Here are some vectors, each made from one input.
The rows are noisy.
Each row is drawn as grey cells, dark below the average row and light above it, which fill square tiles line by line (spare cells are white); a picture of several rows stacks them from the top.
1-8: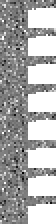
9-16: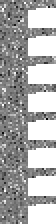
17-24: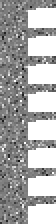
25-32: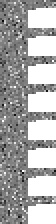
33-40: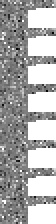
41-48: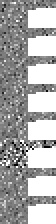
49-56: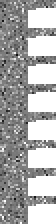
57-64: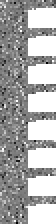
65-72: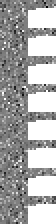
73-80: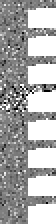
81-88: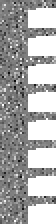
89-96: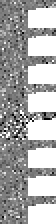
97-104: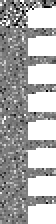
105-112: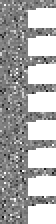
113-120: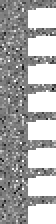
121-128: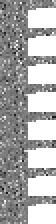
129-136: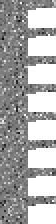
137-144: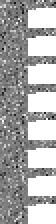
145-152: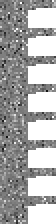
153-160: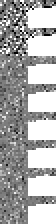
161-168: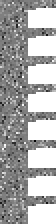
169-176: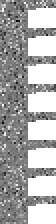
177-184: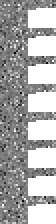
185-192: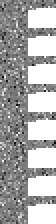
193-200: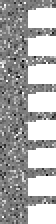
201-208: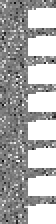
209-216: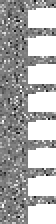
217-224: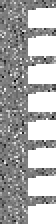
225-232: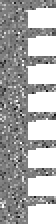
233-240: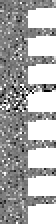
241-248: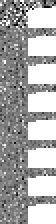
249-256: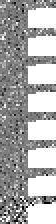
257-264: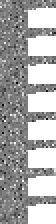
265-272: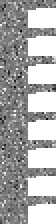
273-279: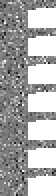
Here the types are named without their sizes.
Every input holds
either a fixed value, or a point on each of two lines and a true/false value.
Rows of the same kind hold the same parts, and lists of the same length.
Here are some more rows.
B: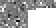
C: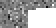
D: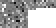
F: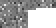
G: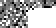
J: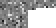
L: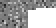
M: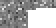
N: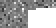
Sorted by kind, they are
B, C, D, F, J, L, M, N
G

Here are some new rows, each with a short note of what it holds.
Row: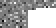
a point on each of two lines and a true/false value
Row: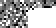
a fixed value
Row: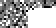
a fixed value
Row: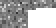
a point on each of two lines and a true/false value
